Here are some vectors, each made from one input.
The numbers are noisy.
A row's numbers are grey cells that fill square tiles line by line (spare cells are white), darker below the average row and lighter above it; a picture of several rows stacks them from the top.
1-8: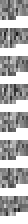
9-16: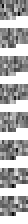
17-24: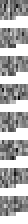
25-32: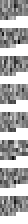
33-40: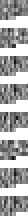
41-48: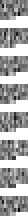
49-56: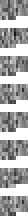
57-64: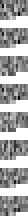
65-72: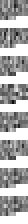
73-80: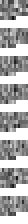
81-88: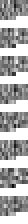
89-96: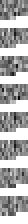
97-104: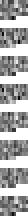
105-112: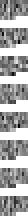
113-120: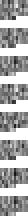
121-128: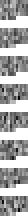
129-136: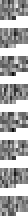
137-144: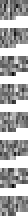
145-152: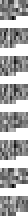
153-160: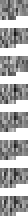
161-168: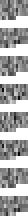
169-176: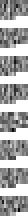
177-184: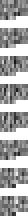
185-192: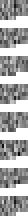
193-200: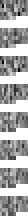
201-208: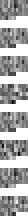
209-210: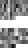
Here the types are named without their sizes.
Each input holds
either a point on a circle, or a point on a line.
